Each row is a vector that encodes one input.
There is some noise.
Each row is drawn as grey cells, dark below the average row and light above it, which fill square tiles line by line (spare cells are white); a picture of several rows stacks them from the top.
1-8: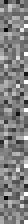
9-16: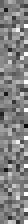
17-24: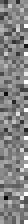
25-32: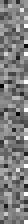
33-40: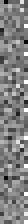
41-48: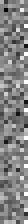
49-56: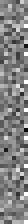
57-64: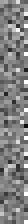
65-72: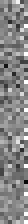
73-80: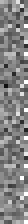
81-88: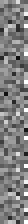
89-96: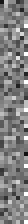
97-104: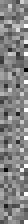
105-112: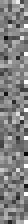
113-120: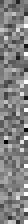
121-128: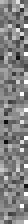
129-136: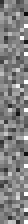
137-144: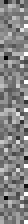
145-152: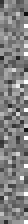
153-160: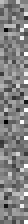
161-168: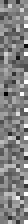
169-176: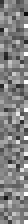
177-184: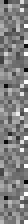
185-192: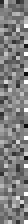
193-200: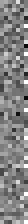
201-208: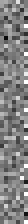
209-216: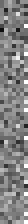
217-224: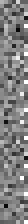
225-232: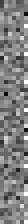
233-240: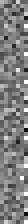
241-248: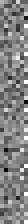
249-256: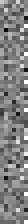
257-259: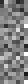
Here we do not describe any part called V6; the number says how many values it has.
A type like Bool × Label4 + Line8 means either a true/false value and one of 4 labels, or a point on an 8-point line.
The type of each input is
Circle8 + Circle20 × V6.
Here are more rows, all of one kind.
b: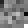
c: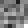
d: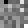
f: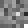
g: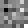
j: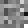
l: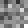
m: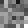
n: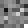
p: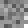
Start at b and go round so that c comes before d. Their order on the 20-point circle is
b, m, c, p, l, d, j, g, n, f.
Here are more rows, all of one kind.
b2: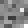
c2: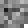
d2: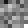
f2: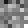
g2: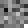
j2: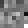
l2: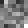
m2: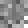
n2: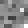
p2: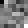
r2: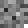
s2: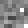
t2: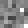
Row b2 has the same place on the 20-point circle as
n2, s2 and t2.
